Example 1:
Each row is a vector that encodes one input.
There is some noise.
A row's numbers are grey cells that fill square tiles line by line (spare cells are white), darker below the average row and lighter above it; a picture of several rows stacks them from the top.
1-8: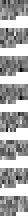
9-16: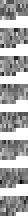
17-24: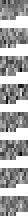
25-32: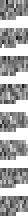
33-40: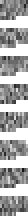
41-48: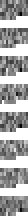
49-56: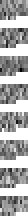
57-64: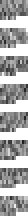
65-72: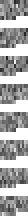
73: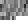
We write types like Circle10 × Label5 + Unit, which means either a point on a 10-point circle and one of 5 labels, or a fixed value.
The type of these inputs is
Line8 + Tree8.
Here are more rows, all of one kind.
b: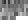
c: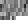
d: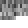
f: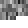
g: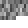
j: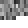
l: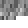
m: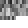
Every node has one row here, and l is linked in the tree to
b, f and g.
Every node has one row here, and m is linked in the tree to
b.
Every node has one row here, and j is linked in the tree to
f.
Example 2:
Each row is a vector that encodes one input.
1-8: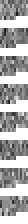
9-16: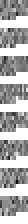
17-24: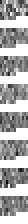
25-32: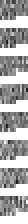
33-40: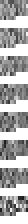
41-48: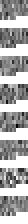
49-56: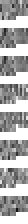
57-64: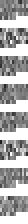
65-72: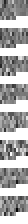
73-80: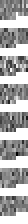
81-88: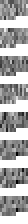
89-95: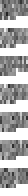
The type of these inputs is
Bool × Circle5 + Unit.
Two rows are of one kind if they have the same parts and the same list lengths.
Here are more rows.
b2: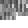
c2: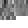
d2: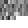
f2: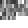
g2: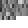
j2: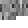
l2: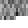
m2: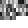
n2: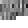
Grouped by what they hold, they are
b2, c2, d2, f2, g2, j2, l2, n2
m2

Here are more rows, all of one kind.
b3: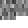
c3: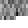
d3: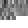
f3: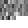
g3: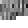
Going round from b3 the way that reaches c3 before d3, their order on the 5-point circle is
b3, g3, c3, d3, f3.
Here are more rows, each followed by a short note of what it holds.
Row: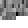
a point on a 5-point circle and a true/false value
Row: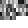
a fixed value
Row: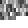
a fixed value
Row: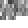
a point on a 5-point circle and a true/false value
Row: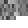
a point on a 5-point circle and a true/false value
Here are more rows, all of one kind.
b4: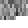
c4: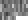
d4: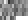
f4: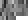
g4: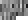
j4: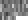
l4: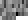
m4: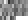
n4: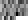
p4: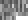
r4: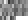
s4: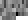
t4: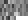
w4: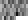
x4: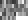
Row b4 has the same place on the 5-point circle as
l4, n4, s4 and w4.
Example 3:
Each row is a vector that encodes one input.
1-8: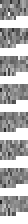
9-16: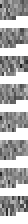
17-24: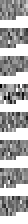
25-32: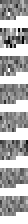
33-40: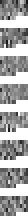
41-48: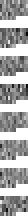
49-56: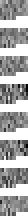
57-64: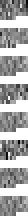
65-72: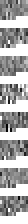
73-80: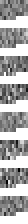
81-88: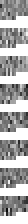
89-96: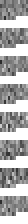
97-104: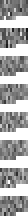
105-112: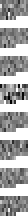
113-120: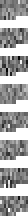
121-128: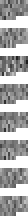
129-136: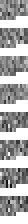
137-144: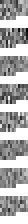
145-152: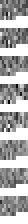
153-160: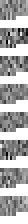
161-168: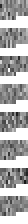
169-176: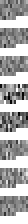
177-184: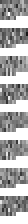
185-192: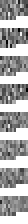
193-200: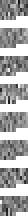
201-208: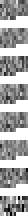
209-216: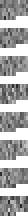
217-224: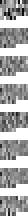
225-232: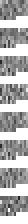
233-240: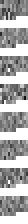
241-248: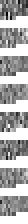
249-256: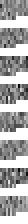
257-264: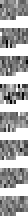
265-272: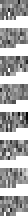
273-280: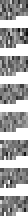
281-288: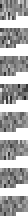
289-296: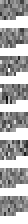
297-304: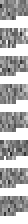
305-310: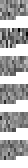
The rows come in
3 kinds.
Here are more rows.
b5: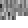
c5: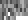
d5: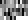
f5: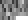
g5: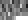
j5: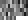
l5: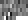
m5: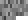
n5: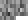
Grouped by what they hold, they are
b5, m5, n5
c5, f5, g5, j5, l5
d5

